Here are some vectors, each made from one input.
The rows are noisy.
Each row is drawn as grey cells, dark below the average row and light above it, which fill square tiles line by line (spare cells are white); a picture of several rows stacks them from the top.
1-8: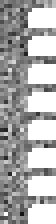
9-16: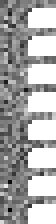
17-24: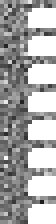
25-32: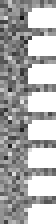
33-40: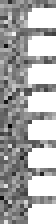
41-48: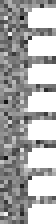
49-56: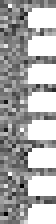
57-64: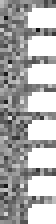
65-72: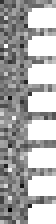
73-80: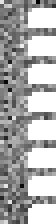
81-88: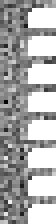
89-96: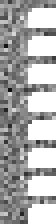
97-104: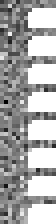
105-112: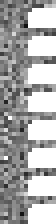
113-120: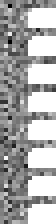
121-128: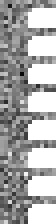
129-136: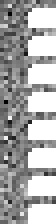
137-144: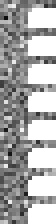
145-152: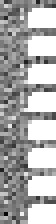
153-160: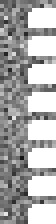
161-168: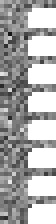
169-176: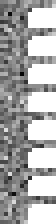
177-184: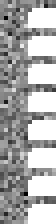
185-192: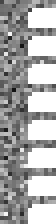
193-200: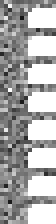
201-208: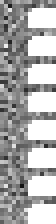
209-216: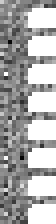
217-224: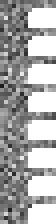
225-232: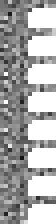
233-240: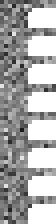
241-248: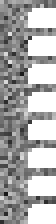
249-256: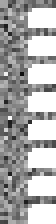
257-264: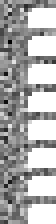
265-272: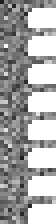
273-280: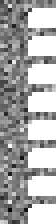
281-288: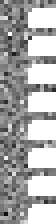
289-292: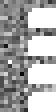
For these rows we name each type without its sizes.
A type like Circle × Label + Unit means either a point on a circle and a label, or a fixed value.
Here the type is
Bool × Circle × Tree.
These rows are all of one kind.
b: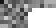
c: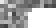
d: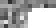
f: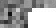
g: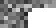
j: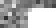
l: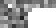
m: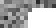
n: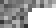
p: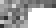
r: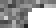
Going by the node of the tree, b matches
d, g and l.
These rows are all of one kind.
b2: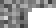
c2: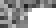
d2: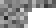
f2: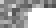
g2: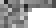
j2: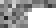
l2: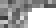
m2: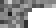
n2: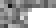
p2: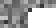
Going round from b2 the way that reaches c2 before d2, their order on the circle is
b2, j2, f2, l2, n2, c2, m2, g2, d2, p2.
